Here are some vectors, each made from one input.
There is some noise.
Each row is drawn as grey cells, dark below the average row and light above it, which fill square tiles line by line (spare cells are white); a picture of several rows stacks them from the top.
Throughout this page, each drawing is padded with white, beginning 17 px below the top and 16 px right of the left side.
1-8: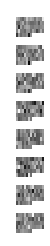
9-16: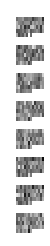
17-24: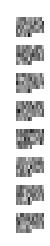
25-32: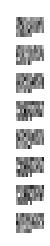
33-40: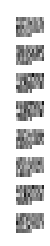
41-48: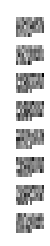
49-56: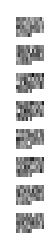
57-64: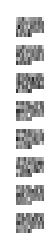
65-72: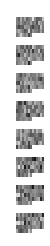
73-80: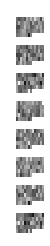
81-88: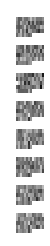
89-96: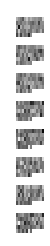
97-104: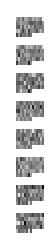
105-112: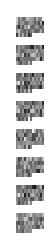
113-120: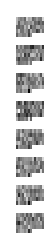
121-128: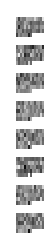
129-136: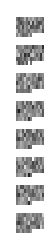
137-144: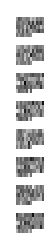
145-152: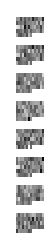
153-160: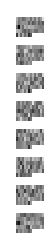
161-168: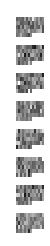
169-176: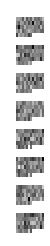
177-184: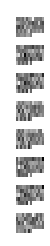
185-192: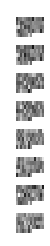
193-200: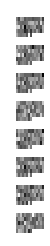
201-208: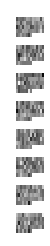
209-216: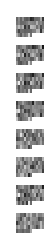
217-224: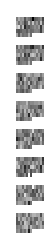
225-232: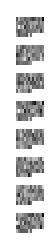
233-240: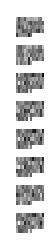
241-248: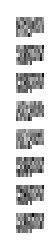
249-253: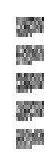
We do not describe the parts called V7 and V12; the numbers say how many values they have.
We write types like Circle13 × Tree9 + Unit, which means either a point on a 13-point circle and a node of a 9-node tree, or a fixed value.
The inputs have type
(Bool × Circle5 + Unit) × V7 × V12.
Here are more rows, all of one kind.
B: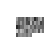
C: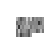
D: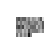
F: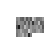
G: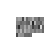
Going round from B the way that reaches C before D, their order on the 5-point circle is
B, C, G, F, D.
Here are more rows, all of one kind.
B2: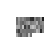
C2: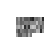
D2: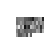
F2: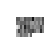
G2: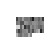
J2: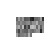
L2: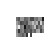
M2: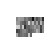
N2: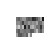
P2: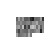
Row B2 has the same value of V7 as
M2 and N2.
